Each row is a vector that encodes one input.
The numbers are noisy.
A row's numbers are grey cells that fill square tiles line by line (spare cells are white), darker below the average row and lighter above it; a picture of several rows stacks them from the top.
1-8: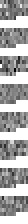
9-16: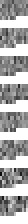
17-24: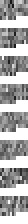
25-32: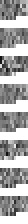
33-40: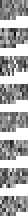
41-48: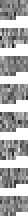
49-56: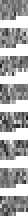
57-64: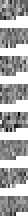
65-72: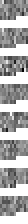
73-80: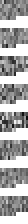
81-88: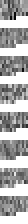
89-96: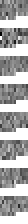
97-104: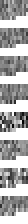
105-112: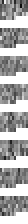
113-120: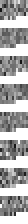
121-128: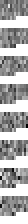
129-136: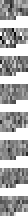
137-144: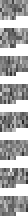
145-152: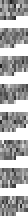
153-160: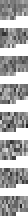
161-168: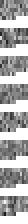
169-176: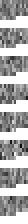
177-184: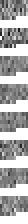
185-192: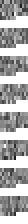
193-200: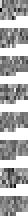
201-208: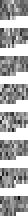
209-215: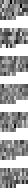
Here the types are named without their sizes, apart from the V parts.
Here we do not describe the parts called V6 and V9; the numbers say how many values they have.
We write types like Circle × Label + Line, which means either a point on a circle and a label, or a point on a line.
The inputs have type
(Bool × Bool × Bool + Unit) × V6 + Tree × V9.
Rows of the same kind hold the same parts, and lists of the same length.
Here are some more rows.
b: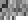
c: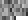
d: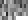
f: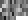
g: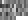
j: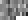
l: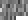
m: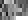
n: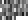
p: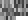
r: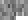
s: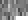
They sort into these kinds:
b, c, f, n, s
d, g, j, l, m, p
r

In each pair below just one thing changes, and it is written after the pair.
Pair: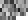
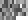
the node of the tree
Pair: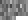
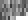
the value of V9
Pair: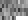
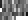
the value of V9
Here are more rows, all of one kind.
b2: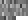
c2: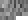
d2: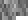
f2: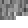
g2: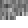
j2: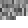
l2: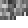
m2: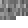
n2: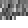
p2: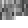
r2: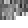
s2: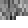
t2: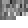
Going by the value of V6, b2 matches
d2, j2, m2 and s2.
